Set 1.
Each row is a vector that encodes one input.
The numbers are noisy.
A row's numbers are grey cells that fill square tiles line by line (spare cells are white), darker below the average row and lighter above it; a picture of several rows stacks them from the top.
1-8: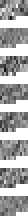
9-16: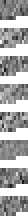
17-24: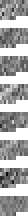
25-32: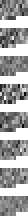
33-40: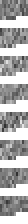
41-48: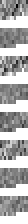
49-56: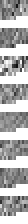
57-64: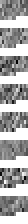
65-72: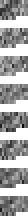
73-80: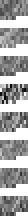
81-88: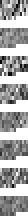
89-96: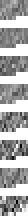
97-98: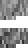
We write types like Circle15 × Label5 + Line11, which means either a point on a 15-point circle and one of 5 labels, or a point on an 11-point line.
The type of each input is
Circle18.
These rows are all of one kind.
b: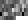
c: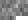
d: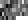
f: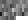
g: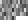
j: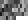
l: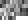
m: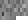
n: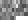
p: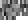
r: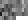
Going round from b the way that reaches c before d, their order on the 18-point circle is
b, c, n, r, l, g, m, j, p, d, f.
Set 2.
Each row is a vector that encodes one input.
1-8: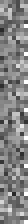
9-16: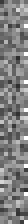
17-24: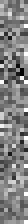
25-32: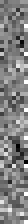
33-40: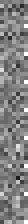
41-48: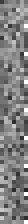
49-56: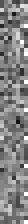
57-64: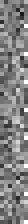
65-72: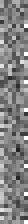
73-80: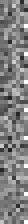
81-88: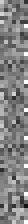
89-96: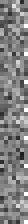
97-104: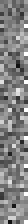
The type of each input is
Circle13.
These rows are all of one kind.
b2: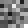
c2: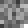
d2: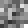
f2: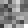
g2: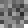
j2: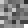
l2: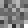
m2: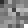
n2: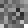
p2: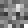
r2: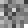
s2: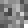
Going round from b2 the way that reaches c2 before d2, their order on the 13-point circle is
b2, s2, p2, m2, c2, d2, j2, r2, n2, l2, g2, f2.
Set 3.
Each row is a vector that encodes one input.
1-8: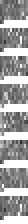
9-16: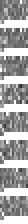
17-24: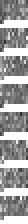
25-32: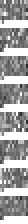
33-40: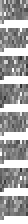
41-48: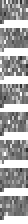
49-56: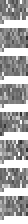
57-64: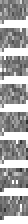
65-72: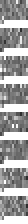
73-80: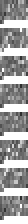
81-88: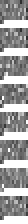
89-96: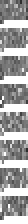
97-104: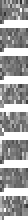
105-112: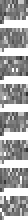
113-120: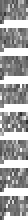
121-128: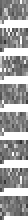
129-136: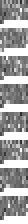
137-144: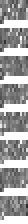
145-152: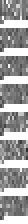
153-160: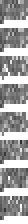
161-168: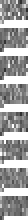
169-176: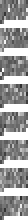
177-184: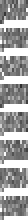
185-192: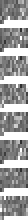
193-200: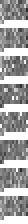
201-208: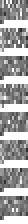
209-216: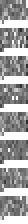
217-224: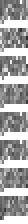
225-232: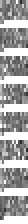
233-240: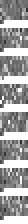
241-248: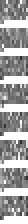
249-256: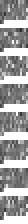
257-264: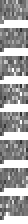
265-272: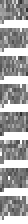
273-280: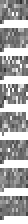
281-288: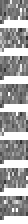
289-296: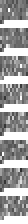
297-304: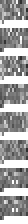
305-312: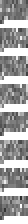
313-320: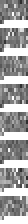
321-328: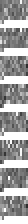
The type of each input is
Bool × Bool × Bool × Bool + Unit.
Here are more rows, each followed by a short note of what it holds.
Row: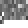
a fixed value
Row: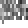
four true/false values
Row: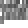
four true/false values
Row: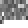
a fixed value
